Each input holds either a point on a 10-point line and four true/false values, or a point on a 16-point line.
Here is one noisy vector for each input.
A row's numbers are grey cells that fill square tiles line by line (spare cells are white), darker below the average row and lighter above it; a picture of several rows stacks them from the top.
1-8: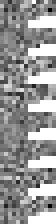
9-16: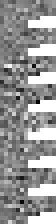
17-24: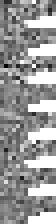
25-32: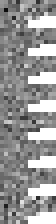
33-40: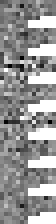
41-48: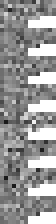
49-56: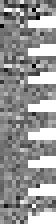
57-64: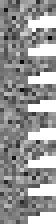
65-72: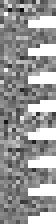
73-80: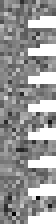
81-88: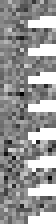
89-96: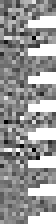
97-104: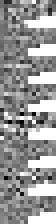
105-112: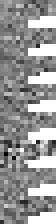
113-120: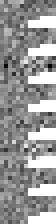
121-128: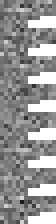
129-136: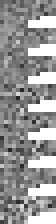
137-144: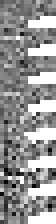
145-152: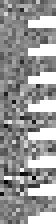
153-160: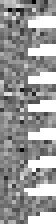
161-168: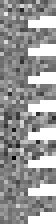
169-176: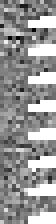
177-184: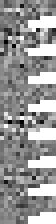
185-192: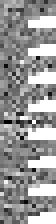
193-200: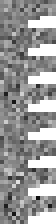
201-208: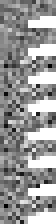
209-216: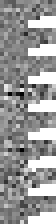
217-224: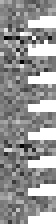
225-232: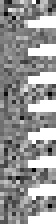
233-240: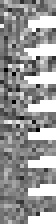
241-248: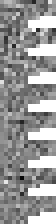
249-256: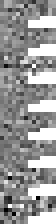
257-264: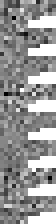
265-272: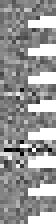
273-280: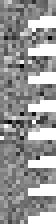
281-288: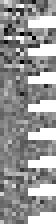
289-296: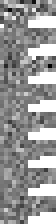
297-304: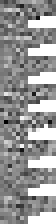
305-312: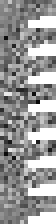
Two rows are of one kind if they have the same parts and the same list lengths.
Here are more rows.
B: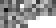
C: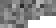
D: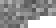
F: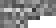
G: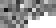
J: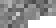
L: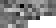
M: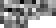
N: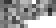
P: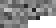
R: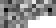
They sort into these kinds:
B, G, N, R
C, D, F, J, L, M, P

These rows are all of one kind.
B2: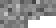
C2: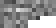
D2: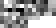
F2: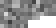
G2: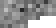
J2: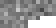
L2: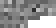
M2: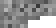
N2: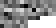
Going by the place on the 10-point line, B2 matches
G2 and J2.
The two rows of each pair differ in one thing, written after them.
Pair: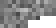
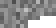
the place on the 10-point line
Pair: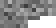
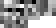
one of the four true/false values
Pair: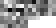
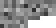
one of the four true/false values
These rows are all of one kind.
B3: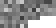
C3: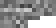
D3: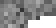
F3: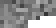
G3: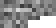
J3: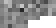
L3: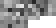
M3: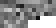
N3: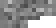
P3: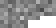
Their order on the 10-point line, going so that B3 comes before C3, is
B3, L3, P3, J3, C3, G3, N3, F3, M3, D3.
